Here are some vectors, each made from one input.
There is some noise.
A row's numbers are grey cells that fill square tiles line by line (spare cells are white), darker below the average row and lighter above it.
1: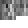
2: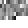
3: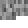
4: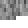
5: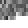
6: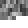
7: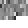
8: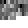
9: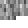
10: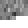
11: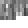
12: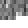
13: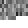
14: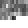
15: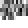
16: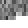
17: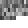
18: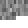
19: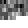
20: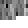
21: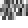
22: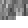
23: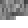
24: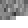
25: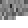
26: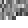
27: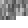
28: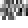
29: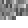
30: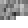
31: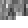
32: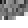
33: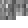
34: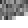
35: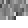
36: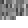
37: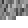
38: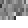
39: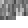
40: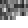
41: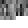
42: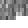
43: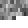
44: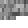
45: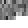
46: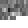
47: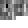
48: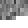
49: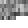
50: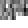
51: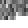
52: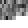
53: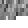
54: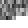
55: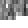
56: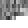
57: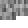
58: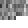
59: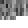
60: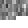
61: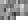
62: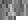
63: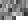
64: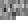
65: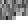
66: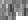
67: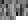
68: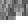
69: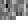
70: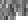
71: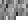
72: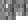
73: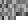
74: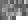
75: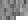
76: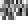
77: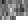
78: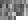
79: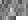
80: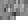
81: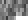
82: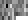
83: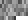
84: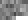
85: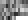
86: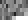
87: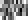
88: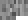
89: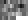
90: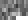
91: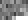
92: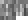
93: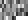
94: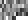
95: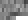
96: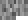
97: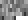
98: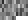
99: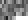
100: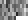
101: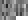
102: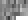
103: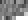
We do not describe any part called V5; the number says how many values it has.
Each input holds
a list of up to two items, each a true/false value and a value of V5.
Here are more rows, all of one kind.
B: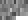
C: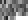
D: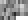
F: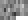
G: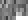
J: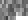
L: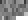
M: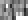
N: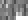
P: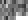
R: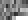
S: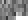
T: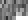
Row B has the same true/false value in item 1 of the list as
D, F, L and R.
